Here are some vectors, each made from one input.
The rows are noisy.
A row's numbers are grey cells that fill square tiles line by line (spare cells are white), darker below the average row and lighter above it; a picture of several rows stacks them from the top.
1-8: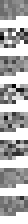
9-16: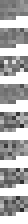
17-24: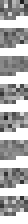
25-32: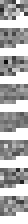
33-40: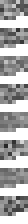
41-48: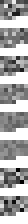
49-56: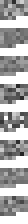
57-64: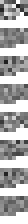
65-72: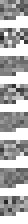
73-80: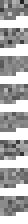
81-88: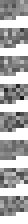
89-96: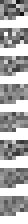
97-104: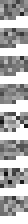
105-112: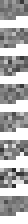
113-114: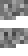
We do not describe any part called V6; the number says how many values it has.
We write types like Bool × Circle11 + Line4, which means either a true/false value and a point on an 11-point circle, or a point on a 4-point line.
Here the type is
Bool × (Line3 × Line5 + V6).
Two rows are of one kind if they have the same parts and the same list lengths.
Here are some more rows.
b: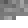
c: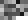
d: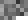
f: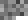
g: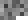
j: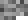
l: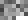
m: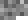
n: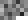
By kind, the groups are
b, j, l
c, d, f, g, m, n

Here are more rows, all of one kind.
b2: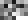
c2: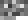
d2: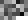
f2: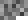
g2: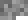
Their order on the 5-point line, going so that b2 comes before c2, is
g2, b2, d2, f2, c2.
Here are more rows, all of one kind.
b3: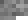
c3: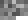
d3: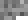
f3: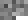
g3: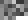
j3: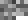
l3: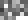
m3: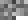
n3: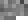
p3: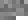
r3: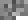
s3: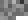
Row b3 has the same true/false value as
c3, d3 and l3.
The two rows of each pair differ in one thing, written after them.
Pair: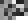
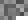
the place on the 3-point line
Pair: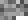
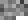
the place on the 5-point line
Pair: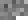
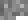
the true/false value
